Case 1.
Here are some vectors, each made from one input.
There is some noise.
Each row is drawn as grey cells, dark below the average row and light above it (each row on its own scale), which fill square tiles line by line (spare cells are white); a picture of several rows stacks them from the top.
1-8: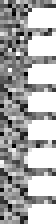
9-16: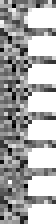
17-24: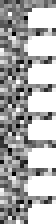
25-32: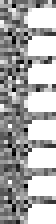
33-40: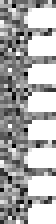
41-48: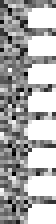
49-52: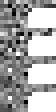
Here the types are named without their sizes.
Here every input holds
a label.
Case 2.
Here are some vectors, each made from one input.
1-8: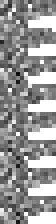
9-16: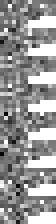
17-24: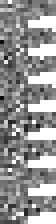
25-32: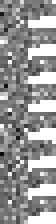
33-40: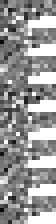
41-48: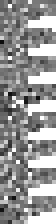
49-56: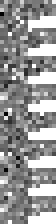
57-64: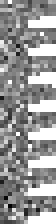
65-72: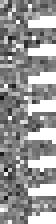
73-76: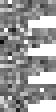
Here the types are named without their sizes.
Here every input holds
either a fixed value, or three true/false values.
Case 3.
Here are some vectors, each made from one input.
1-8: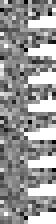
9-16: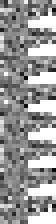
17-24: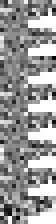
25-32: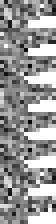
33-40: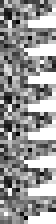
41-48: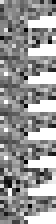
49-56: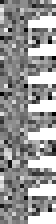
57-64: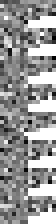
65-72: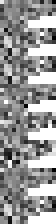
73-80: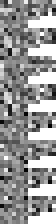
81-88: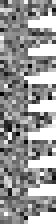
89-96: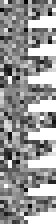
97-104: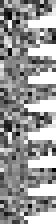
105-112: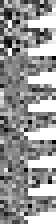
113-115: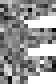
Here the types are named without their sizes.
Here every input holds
three true/false values.
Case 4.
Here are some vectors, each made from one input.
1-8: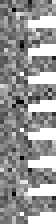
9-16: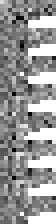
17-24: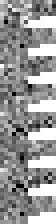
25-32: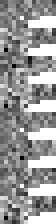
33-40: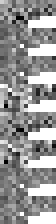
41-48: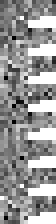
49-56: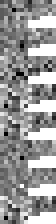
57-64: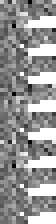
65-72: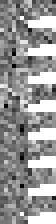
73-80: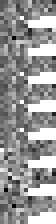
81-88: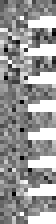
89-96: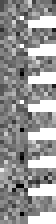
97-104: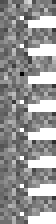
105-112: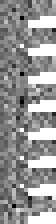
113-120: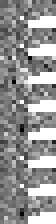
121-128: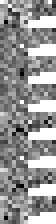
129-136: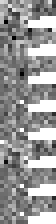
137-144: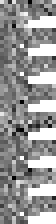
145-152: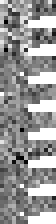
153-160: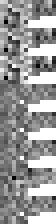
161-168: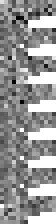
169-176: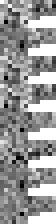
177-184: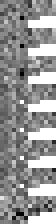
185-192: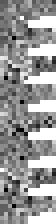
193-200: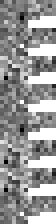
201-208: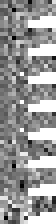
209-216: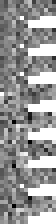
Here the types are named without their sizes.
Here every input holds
either a fixed value, or three true/false values.
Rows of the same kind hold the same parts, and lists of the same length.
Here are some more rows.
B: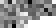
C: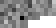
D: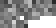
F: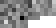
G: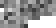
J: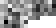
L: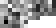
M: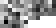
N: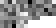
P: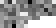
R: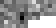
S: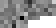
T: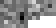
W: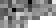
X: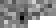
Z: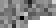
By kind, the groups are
B, C, D, F, J, L, M, N, P, R, S, T, W, X, Z
G

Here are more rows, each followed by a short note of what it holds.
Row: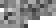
a fixed value
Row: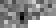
three true/false values
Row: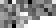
three true/false values
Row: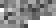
a fixed value
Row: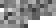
a fixed value
